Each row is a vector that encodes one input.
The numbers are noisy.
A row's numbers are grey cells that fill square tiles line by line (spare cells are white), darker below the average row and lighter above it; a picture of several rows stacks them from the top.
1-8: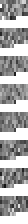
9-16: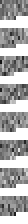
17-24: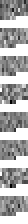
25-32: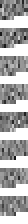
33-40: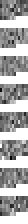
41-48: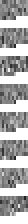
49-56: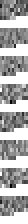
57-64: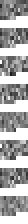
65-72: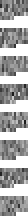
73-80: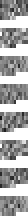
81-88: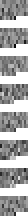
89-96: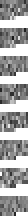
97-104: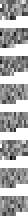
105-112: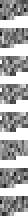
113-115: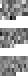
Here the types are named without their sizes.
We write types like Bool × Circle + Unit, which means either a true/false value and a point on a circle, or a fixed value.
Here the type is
List(Line) × (Tree + Unit).
